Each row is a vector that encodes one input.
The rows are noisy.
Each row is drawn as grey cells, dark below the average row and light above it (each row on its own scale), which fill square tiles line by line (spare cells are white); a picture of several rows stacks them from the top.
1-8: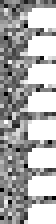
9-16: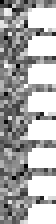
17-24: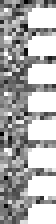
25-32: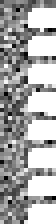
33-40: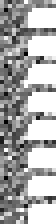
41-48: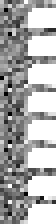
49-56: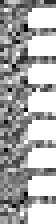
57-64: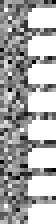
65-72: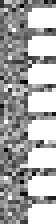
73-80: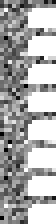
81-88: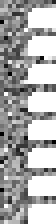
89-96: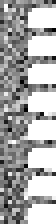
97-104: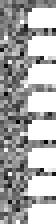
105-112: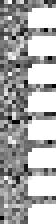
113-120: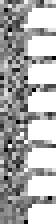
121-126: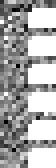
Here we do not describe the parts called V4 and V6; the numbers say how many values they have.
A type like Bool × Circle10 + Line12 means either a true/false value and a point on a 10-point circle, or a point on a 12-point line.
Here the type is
Bool × Bool × Bool × V4 × V6 + Line5.
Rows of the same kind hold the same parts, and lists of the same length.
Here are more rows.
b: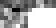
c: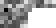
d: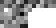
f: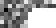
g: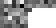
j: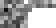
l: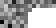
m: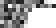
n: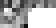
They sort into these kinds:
b, d, g, l, n
c, f, j, m

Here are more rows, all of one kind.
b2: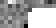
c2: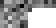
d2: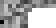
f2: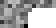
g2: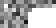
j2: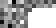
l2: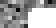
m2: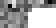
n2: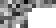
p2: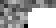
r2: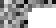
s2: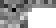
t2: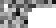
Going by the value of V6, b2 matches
c2, g2, r2 and t2.
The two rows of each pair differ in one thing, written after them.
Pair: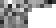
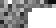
one of the three true/false values
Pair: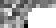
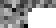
one of the three true/false values
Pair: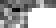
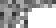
one of the three true/false values
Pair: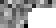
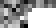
the value of V4
